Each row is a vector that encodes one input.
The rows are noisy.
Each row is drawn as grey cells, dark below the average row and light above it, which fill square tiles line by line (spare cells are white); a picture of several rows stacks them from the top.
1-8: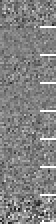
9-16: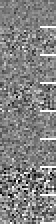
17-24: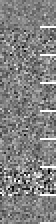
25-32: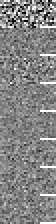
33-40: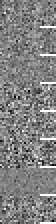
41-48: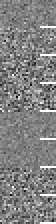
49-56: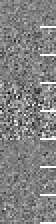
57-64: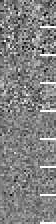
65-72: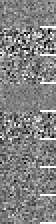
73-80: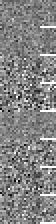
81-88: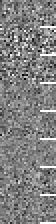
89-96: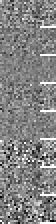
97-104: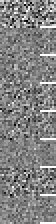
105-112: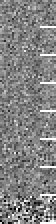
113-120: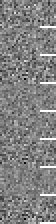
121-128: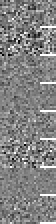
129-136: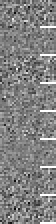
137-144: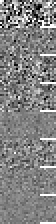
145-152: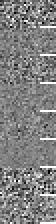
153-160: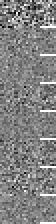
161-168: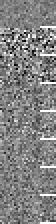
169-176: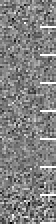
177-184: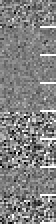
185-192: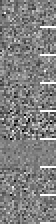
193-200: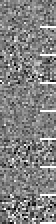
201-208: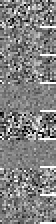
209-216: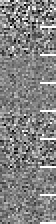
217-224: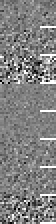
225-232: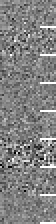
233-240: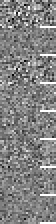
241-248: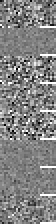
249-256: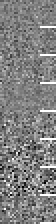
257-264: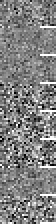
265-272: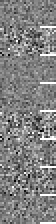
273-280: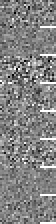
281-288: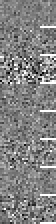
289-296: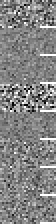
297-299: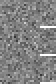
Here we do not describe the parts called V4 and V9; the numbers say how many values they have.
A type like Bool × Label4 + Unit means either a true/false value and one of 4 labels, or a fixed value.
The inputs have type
Line5 × (Tree10 × V9 + V4) + Line10.
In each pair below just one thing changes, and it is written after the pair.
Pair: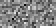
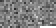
the place on the 5-point line
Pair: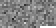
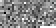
the place on the 5-point line
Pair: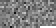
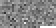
the node of the tree
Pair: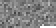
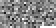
the node of the tree
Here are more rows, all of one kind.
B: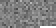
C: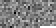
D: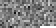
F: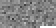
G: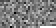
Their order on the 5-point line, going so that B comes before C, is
B, C, F, G, D.
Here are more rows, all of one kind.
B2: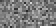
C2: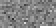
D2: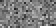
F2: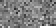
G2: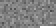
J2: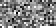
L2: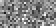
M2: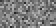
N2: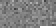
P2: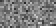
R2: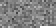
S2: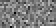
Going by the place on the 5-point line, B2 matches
J2, N2 and R2.
